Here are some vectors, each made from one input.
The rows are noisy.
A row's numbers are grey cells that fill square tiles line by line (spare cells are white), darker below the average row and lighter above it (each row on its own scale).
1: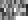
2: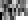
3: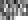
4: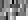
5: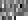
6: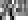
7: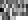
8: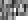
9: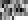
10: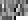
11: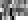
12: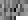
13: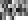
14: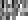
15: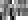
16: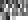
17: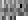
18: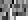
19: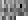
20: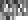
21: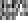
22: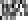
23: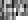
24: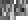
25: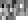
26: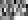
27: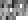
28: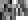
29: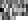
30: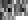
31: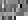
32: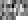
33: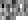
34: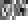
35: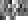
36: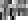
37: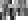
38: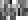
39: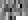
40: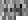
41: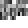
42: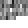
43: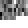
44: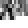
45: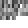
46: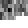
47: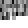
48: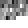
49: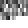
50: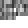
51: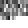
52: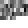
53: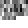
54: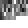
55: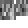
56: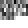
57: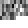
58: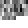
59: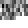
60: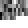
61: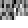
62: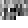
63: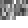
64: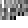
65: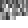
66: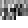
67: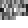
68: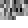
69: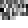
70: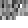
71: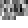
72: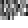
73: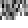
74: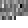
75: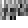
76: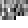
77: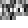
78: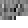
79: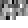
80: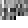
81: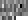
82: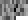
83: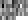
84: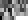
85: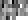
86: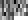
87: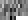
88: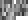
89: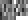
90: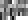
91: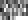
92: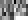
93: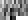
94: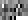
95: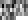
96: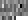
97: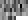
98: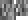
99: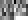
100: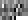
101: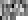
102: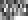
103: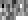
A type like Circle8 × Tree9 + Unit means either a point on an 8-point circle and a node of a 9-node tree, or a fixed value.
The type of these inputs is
Bool × Bool × Bool + Line5 × (Tree7 + Unit).
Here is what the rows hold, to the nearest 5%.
About 45% of them hold a point on a 5-point line, together with either a fixed value, or a node of a 7-node tree. The rest hold three true/false values.
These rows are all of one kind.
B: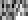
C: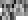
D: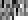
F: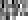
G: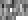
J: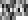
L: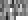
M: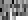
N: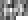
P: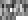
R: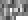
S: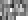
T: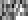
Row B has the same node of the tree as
F, L, S and T.
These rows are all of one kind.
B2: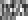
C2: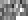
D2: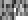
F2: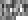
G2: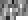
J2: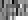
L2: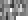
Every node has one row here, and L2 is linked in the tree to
B2 and C2.
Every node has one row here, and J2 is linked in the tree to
D2.
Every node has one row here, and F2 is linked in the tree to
B2 and G2.
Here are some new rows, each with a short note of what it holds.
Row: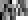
three true/false values
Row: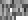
a point on a 5-point line and a node of a 7-node tree
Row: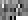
three true/false values
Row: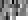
a point on a 5-point line and a node of a 7-node tree
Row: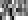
three true/false values
